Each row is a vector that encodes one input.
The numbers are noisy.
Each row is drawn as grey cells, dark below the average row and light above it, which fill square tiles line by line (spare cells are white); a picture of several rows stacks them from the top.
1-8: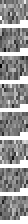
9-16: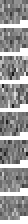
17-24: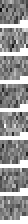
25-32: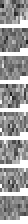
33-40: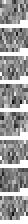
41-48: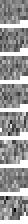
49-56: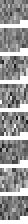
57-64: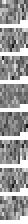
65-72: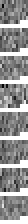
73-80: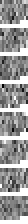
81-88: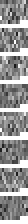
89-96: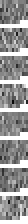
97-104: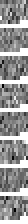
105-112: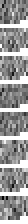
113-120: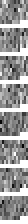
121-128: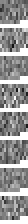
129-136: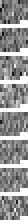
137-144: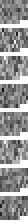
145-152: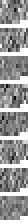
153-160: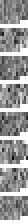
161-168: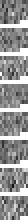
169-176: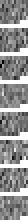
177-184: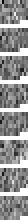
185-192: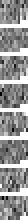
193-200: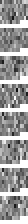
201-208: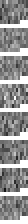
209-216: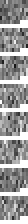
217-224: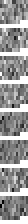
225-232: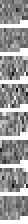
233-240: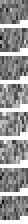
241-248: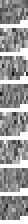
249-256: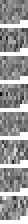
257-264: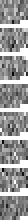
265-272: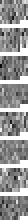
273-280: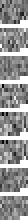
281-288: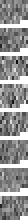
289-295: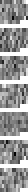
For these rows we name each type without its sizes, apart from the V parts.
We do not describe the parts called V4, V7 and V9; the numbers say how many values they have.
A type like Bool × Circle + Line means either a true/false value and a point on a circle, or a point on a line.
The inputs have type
Bool × V7 + Circle + Label × Label + V4 × V4 + V9.
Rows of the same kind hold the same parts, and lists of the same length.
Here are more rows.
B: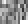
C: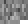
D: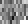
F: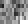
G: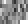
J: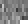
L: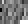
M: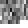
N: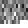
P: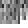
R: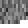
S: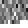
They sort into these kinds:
B, F, G, P
C, J
D, M
L, R
N, S

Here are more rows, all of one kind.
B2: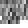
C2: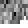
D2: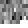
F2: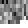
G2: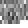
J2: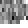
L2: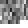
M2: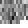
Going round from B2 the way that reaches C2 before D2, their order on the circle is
B2, L2, F2, C2, D2, J2, M2, G2.
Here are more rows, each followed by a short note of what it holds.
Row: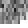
a value of V9
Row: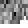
a point on a circle
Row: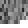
two labels
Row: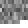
a true/false value and a value of V7
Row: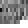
two labels
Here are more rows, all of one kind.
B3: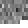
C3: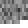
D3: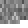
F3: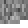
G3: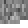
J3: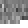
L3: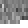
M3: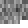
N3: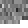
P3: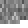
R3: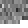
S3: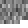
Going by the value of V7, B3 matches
J3, L3, N3 and R3.
